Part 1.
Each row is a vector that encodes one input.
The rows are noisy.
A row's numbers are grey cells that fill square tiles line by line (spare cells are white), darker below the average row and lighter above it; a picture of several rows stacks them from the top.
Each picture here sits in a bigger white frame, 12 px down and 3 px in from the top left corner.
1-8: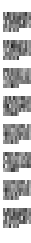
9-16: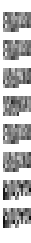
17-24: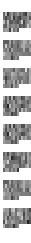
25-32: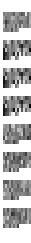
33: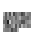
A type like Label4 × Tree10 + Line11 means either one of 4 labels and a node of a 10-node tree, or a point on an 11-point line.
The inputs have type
Tree7 + Unit.
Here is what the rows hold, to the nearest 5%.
About 15% of them hold a fixed value. The rest hold a node of a 7-node tree.
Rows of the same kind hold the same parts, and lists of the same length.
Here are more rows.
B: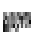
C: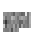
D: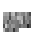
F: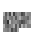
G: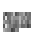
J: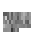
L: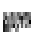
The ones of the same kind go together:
B, L
C, D, F, G, J

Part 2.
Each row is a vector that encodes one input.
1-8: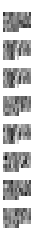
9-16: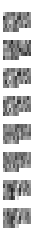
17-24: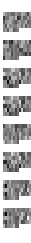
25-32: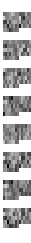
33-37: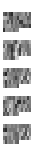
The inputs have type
Label6.
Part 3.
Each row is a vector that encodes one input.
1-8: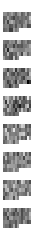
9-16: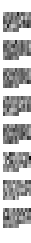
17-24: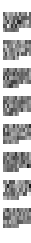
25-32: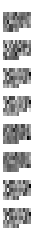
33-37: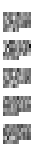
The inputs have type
Line5.
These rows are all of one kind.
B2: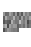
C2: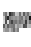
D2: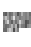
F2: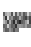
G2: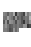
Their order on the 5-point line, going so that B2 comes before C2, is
F2, G2, B2, D2, C2.
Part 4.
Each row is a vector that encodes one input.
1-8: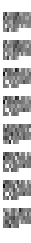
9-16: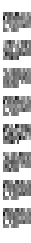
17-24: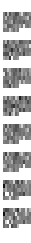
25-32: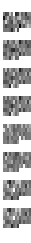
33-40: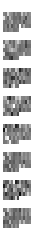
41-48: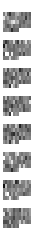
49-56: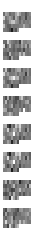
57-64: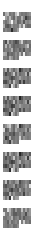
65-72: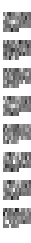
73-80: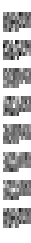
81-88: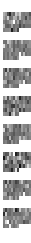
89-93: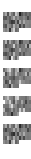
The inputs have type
Tree16 + Unit.
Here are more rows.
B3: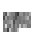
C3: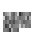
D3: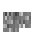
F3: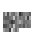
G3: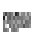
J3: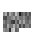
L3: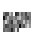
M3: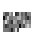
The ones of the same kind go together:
B3, C3, D3, F3, G3, J3
L3, M3

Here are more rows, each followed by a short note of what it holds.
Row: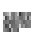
a node of a 16-node tree
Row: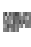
a node of a 16-node tree
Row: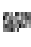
a fixed value
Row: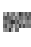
a node of a 16-node tree
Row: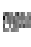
a node of a 16-node tree
